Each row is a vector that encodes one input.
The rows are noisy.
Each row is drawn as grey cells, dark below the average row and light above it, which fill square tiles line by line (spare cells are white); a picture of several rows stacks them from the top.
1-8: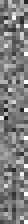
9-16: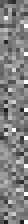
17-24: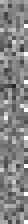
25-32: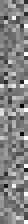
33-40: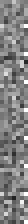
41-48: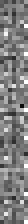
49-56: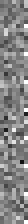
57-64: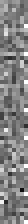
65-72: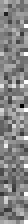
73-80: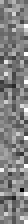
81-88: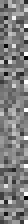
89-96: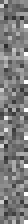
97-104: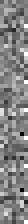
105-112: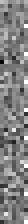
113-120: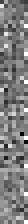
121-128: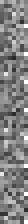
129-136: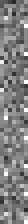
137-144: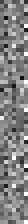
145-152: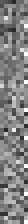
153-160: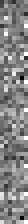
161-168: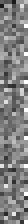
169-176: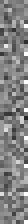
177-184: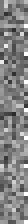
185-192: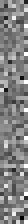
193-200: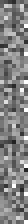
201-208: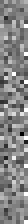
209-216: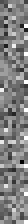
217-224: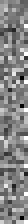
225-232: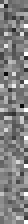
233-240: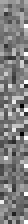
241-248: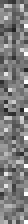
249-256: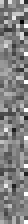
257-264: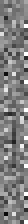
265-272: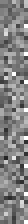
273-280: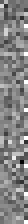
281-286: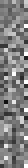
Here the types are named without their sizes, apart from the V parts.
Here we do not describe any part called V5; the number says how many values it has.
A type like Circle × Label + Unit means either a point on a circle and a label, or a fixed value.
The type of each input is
Bool × Line + List(V5) × Tree.
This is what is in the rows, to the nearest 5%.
About 25% of them hold a point on a line and a true/false value. The rest hold a node of a tree, together with a list of values of V5.
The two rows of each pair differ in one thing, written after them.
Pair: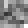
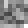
the value of V5 in item 2 of the list
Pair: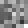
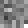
the node of the tree
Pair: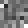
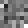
the value of V5 in item 1 of the list
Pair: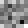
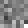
the node of the tree
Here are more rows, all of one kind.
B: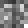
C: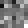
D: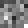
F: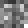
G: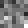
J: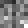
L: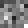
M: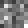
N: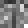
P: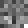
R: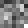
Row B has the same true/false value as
F, J, N and R.
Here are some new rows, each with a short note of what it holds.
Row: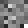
a node of a tree, together with the empty list
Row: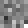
a node of a tree, together with a list of two items
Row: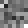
a node of a tree, together with a list of two items
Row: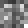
a point on a line and a true/false value
